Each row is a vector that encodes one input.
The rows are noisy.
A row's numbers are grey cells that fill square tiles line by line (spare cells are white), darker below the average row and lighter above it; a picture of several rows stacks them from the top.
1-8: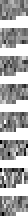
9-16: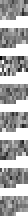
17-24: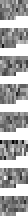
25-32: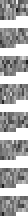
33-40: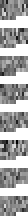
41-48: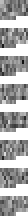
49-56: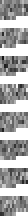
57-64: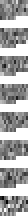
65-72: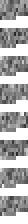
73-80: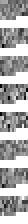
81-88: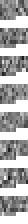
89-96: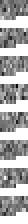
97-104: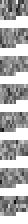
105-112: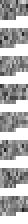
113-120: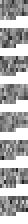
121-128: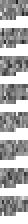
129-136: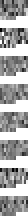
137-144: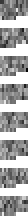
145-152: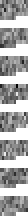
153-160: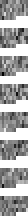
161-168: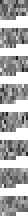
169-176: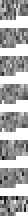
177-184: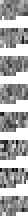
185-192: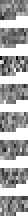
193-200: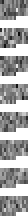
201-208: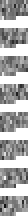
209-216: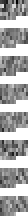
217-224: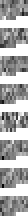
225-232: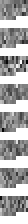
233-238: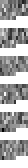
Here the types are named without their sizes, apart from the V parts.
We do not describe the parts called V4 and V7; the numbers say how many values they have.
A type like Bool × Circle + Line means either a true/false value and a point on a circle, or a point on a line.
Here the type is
(Bool × Bool × Bool + Line) × (Tree + Unit) × V7 + V4 × V4.
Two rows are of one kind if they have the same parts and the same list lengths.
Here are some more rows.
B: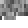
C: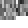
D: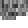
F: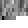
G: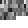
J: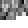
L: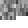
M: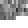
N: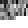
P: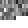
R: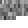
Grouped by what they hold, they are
B, D, R
C, M
F, J
G, L, P
N

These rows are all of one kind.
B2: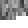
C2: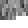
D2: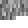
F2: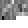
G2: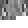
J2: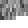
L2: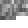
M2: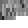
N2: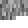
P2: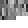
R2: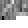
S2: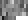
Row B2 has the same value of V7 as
C2 and J2.
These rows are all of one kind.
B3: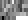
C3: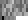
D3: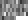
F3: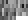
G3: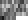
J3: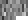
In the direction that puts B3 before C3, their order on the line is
G3, B3, C3, D3, J3, F3.
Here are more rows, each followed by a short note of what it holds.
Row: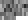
a node of a tree, three true/false values and a value of V7
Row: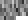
a point on a line, a node of a tree and a value of V7
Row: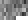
a node of a tree, three true/false values and a value of V7
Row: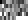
two values of V4
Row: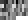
two values of V4
